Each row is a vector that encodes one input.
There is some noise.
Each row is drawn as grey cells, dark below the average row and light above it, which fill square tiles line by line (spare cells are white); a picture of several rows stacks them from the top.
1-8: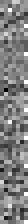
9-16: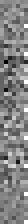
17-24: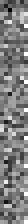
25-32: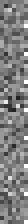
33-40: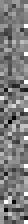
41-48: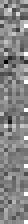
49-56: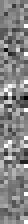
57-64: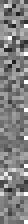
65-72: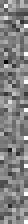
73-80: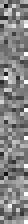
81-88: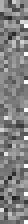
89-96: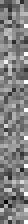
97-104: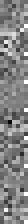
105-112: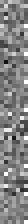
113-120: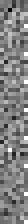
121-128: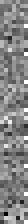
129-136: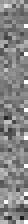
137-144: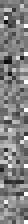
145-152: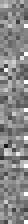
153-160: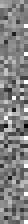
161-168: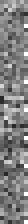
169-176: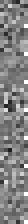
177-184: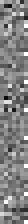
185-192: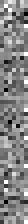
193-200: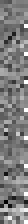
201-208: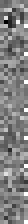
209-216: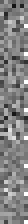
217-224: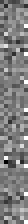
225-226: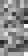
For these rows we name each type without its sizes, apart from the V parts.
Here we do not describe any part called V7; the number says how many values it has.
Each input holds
a list of items, each a true/false value and a value of V7.
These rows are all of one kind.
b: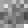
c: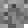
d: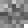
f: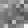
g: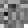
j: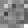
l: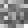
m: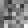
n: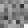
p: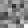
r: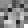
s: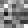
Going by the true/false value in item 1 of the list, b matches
c, d, m and p.
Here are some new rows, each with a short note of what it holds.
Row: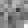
a list of three items
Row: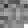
a list of one item
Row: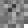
a list of two items
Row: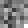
a list of one item
